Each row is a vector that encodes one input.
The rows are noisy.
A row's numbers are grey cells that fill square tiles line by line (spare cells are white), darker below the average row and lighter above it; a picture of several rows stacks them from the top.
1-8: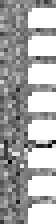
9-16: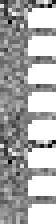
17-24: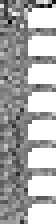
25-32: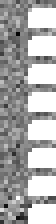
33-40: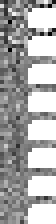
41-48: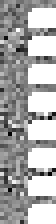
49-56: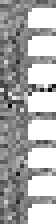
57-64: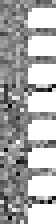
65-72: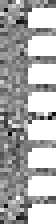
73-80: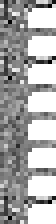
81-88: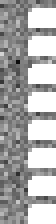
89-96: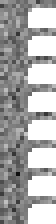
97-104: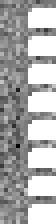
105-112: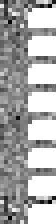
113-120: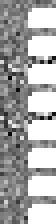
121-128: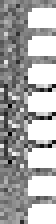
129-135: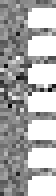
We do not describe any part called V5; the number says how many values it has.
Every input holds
either a point on a 4-point line, or a list of up to two items, each a true/false value and a value of V5.
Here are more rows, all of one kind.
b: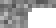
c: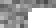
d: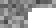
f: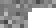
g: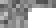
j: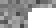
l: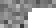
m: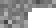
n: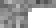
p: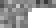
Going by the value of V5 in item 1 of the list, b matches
c and g.
